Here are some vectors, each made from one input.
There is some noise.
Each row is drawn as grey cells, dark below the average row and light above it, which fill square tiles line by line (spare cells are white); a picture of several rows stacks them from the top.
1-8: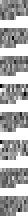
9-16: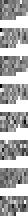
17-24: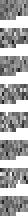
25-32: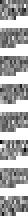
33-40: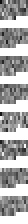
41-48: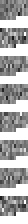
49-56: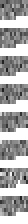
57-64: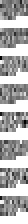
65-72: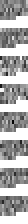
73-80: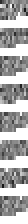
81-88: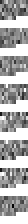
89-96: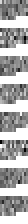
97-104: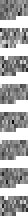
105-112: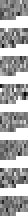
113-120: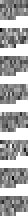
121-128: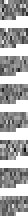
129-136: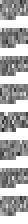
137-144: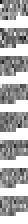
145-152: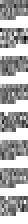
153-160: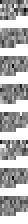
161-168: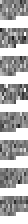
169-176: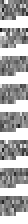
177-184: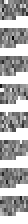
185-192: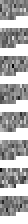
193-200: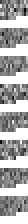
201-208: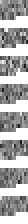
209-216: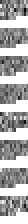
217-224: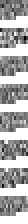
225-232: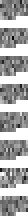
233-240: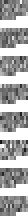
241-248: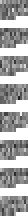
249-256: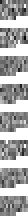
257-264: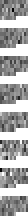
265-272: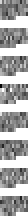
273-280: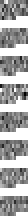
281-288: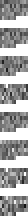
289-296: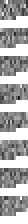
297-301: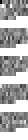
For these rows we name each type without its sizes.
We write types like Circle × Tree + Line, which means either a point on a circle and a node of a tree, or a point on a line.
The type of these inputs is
Bool × Bool × Bool × Bool × Bool + Line.
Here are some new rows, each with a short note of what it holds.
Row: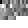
a point on a line
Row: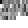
a point on a line
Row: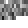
five true/false values
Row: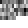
a point on a line
